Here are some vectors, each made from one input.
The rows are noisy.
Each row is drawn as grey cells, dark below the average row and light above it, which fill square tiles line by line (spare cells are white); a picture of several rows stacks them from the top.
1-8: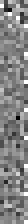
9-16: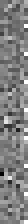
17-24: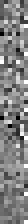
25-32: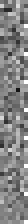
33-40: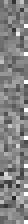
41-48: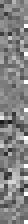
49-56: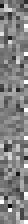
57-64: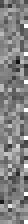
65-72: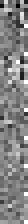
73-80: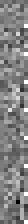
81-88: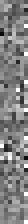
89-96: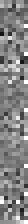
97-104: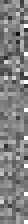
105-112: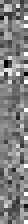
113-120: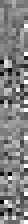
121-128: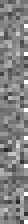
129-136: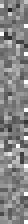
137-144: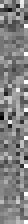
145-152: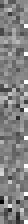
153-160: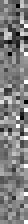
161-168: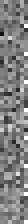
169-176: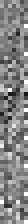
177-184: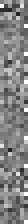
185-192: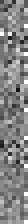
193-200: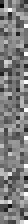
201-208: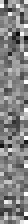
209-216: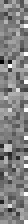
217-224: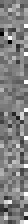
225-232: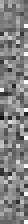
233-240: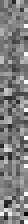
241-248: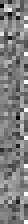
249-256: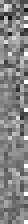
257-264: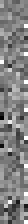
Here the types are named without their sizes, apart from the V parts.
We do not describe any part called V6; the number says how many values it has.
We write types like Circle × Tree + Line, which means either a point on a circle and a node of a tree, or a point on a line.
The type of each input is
(Circle × List(V6) + Line) × Line.
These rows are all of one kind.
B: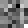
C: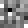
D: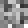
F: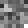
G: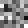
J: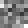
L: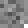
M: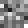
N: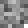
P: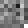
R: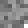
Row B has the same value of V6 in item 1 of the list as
G and P.
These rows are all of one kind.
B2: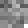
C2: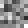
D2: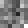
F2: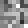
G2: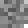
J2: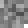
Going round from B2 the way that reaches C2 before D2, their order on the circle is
B2, C2, D2, G2, J2, F2.
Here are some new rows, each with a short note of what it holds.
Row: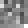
a point on a circle and a point on a line, together with a list of two items
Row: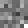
a point on a circle and a point on a line, together with a list of one item
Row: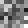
a point on a circle and a point on a line, together with the empty list
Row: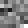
a point on each of two lines
